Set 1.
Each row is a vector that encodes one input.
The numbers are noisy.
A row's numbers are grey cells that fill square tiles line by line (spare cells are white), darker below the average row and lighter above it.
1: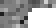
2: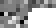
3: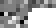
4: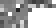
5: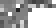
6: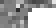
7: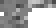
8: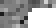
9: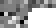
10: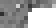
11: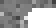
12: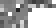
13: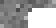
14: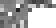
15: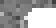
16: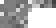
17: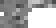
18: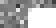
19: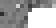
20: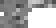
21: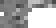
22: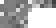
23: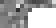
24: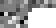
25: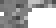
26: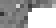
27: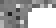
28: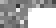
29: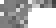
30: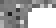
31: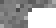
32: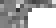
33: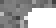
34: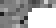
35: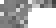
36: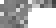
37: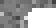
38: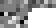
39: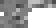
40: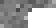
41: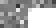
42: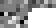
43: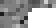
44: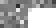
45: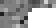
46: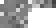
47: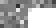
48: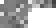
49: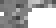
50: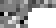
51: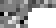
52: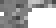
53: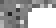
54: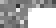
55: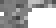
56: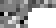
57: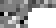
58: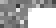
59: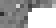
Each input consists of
a node of an 11-node tree.
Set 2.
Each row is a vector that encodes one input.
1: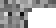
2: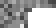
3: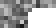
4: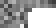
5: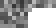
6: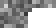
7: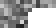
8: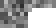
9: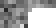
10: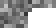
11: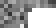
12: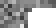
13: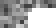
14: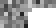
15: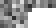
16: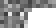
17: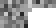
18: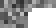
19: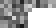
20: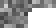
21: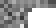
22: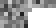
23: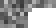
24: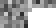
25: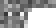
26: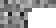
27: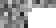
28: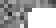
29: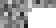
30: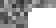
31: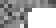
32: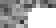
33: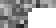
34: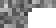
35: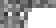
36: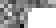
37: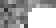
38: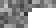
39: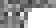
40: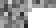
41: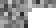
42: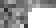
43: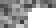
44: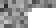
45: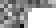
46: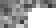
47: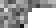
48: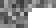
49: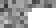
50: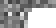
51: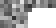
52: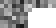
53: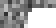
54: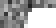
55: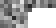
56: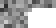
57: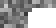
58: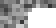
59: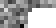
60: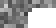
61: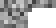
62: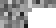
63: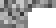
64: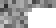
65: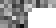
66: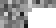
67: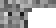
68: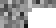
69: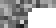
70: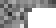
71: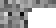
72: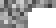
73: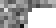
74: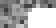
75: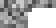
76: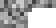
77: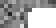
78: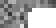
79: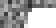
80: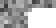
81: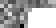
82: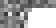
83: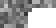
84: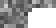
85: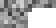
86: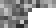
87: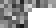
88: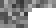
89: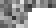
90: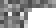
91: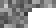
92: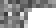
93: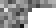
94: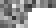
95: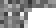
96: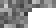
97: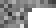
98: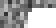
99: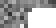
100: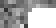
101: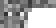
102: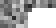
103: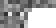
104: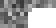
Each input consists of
four true/false values.
